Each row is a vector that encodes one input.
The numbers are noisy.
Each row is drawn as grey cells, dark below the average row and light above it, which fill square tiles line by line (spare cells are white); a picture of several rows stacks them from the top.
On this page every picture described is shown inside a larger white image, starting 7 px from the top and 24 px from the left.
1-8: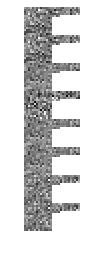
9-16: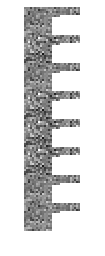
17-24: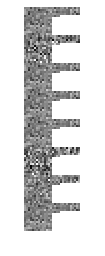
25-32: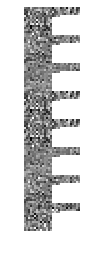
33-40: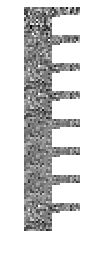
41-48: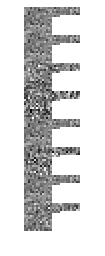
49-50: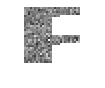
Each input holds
a point on a 5-point line.
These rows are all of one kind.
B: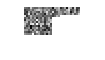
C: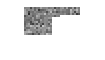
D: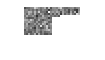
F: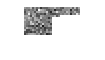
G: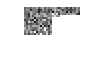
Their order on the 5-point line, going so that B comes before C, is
B, F, D, C, G.
